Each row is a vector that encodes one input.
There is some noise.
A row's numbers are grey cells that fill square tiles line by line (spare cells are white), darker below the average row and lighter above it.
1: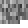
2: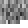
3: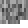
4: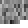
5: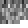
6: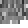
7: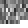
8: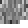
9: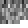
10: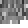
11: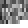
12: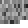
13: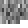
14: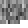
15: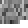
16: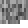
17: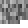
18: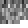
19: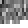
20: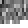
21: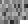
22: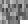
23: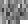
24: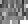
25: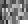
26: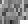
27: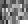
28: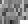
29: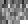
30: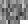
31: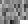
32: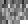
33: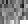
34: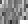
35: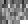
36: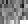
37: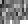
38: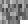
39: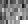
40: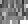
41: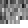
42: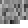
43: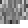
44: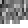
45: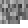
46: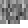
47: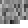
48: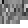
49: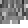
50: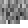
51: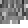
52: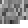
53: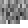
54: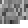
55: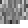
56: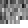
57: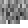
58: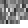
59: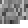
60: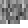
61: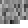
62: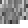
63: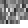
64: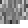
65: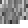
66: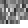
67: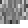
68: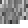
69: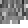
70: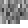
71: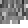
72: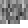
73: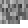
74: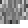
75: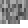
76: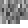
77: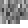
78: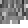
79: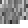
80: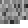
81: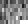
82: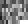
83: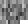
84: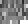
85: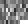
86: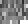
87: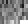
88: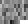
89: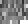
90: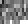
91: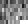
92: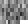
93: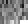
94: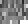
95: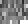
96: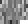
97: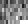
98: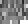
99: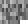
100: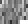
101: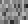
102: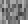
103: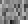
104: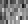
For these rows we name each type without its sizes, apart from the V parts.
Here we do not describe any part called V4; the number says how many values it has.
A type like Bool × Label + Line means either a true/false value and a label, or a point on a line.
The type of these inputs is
Bool × (Line + V4).
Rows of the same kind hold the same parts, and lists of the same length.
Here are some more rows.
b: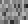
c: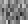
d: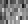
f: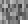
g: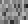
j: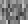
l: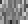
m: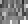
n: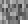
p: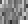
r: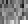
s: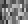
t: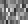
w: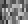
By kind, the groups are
b, c, f, g, j, l, n, p
d, m, r, s, t, w

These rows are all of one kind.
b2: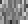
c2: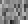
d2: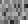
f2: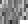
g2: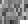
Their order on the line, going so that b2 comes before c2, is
b2, f2, g2, c2, d2.
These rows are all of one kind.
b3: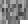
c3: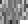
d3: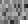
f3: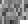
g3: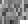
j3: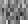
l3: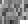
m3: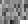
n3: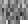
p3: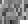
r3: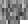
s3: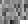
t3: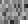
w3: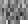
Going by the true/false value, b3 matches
j3, n3, r3 and w3.
